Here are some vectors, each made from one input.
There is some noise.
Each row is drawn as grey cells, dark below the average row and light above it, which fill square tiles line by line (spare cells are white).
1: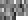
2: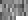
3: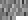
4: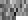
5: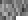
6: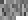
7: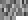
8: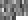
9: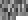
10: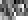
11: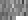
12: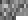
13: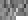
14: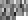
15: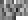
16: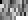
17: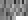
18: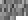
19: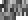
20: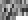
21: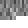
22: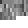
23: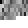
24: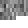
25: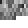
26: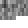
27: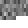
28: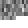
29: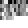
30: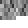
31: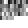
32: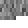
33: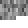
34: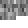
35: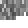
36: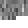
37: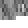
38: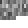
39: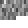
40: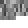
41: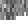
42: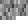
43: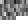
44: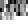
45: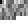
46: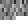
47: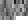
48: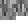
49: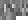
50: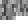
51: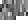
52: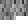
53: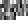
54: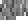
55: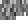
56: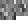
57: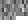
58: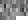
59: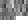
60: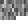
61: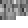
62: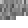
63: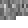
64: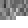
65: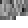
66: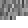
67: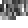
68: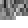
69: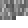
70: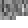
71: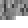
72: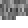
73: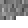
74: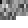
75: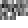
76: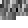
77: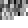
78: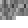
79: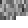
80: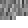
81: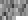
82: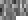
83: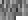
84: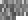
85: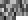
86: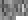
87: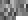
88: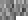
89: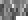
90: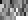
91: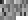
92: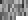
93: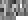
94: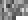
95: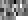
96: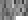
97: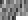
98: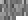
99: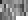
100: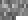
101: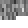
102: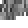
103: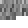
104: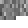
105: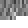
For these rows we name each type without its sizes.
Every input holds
a list of points on a line.
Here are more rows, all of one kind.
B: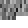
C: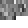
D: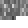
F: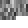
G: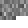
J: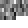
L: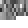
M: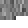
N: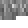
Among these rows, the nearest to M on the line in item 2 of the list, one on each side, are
C and N.
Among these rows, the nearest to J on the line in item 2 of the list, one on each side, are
F and L.
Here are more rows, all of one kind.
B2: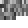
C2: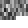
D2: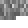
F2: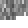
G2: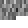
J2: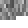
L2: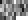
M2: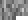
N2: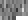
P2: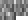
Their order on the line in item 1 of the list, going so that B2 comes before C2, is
F2, J2, P2, B2, L2, C2, D2, M2, N2, G2.
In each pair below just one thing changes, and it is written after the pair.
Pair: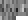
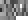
the place on the line in item 1 of the list
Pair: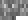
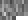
the place on the line in item 1 of the list
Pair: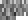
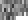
the place on the line in item 2 of the list
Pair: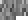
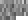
the place on the line in item 2 of the list
